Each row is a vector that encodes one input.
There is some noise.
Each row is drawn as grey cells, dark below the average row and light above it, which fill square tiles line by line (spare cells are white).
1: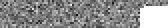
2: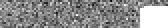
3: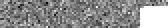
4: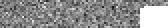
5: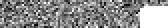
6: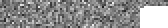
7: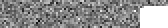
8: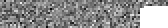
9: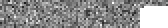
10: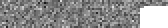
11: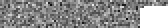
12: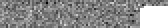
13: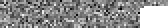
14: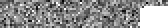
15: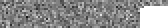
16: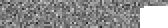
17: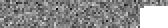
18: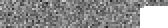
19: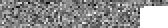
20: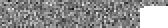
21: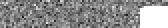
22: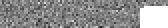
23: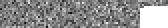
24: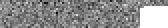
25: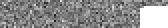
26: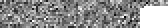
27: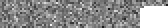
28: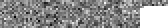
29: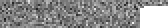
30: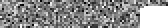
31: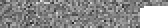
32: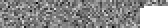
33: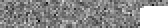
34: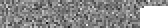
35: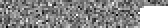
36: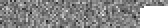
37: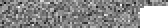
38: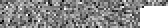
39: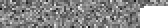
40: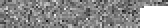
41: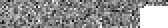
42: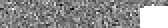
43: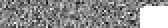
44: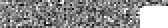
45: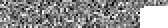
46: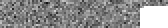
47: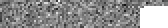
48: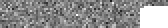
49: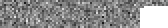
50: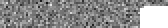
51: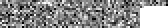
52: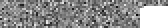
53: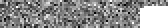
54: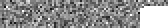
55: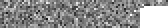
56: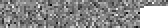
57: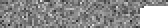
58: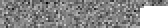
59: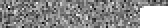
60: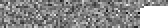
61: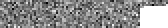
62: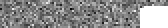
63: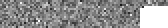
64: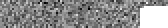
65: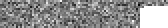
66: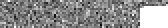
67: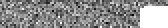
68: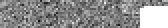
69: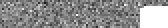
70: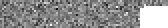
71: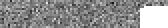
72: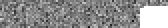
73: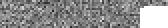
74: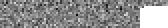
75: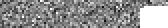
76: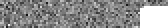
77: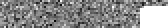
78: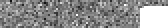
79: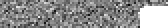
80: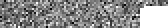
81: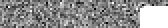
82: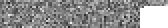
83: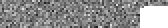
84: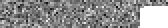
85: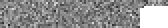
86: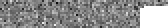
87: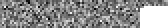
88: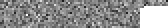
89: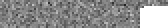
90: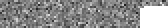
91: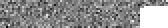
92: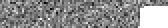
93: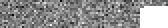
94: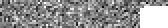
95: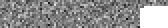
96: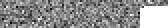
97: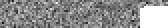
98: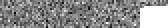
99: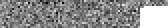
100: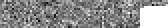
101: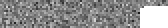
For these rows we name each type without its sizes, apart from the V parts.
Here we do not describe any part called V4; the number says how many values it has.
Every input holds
three true/false values and a value of V4, together with a list of points on a line.
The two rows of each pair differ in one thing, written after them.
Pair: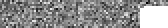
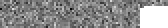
the value of V4
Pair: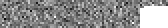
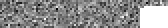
the place on the line in item 2 of the list
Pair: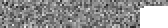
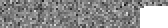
the place on the line in item 1 of the list
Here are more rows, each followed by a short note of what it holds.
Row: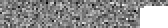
three true/false values and a value of V4, together with the empty list
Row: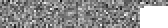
three true/false values and a value of V4, together with a list of two items
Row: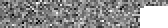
three true/false values and a value of V4, together with a list of two items
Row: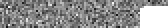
three true/false values and a value of V4, together with the empty list
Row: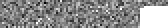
three true/false values and a value of V4, together with the empty list
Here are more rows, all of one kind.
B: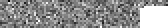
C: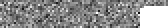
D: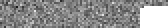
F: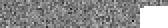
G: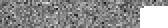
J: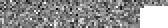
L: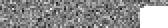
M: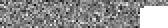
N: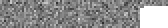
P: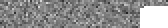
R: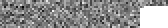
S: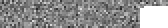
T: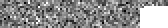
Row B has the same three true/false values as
D, R and T.
